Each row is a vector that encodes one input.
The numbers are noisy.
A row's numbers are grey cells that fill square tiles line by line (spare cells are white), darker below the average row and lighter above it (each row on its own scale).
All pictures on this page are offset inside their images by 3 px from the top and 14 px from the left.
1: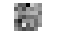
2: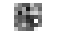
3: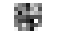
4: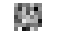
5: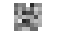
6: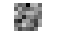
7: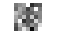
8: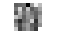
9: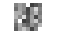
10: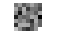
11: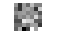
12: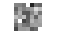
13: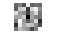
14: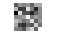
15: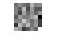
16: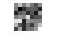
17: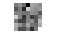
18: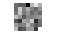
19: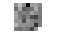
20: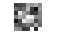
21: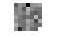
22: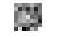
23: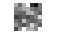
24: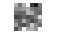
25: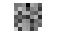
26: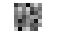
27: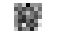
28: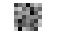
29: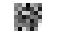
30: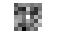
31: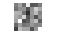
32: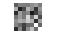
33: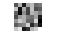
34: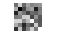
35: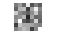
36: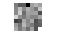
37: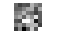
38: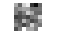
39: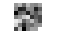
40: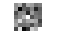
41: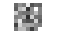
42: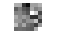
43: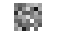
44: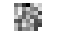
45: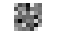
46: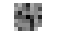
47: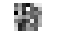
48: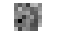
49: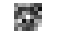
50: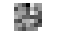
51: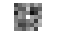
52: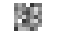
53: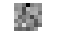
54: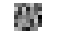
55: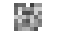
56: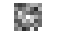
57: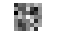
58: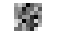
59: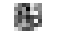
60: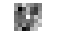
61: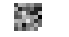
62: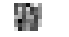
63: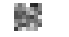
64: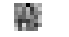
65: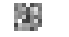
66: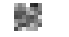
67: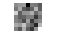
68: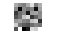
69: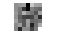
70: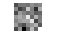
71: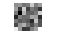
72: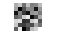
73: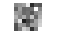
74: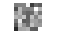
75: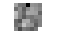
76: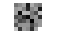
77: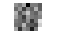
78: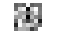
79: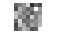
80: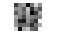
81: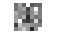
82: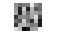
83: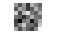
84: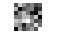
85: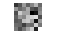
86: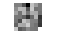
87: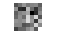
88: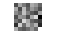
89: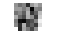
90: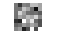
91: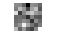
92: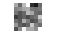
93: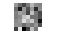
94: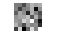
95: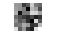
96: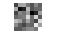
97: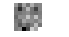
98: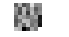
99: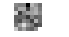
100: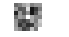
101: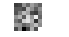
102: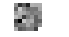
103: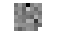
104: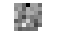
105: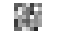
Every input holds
a list of up to three points on a 4-point line.
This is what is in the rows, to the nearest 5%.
All of them are lists of up to three points on a 4-point line: about 5% are empty, 15% hold one, 40% two and 40% three.
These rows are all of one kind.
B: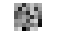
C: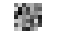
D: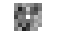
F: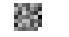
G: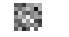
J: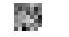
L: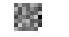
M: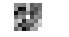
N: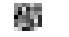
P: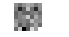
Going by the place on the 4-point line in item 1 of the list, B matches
C, F, L and N.
